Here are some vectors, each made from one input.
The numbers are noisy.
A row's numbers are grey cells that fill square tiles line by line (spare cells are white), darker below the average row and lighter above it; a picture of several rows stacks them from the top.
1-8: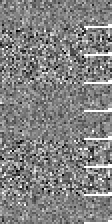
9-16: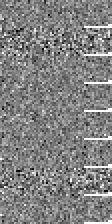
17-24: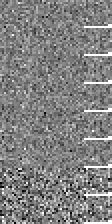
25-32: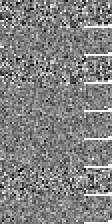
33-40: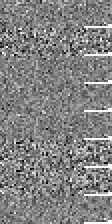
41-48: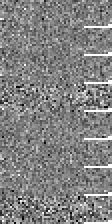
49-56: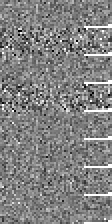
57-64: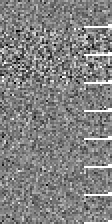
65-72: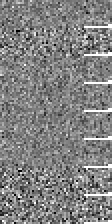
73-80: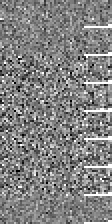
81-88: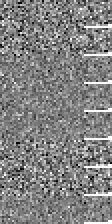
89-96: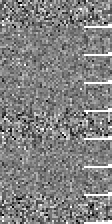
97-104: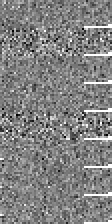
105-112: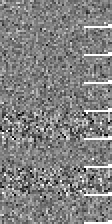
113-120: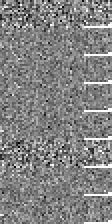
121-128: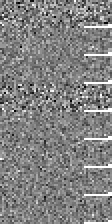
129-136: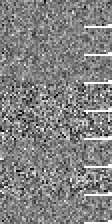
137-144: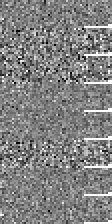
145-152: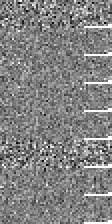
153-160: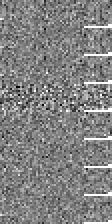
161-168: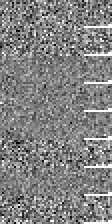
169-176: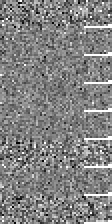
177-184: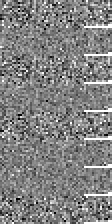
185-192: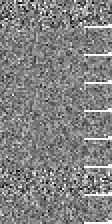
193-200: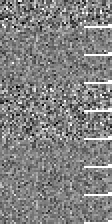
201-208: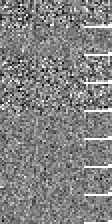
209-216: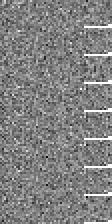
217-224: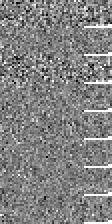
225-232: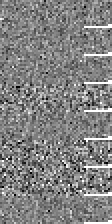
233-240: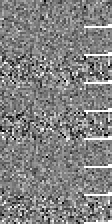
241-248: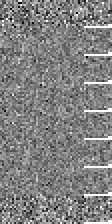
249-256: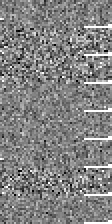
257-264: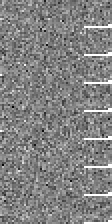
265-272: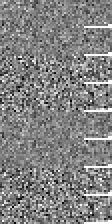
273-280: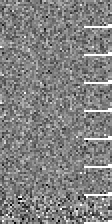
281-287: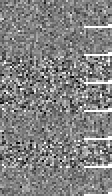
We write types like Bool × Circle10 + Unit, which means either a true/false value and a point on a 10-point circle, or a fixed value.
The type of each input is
(Circle11 + Unit) × Line8 + List2(Line7).
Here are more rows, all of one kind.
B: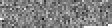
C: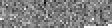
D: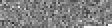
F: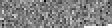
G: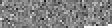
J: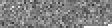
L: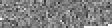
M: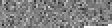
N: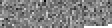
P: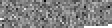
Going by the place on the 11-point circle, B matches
D and J.
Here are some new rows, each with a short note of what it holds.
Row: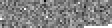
a point on an 11-point circle and a point on an 8-point line
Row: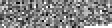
a list of one item
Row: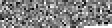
a list of one item
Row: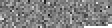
a point on an 8-point line
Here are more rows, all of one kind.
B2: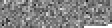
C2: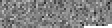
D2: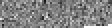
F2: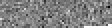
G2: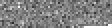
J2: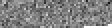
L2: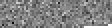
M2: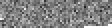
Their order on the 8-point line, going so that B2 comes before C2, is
B2, L2, G2, J2, C2, F2, D2, M2.
